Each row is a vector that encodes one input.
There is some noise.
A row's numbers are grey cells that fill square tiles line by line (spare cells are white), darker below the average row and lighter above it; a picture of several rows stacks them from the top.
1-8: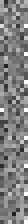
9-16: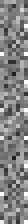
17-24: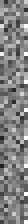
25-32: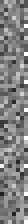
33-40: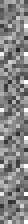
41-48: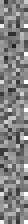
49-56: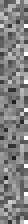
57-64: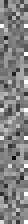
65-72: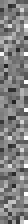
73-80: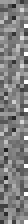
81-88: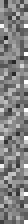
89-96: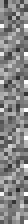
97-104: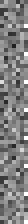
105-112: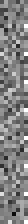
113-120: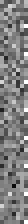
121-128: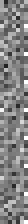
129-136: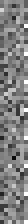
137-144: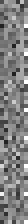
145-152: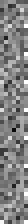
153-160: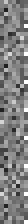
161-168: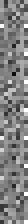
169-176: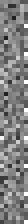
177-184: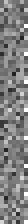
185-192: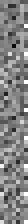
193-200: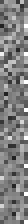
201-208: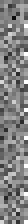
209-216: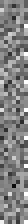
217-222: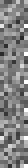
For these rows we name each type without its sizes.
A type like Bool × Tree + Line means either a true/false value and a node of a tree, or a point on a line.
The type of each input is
Bool × Bool × Bool × Bool + Line.
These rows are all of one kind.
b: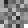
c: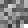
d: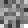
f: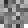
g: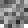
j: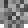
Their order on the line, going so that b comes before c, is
j, b, f, d, g, c.
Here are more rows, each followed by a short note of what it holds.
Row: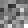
four true/false values
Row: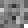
four true/false values
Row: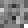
four true/false values
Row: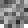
a point on a line
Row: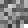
a point on a line
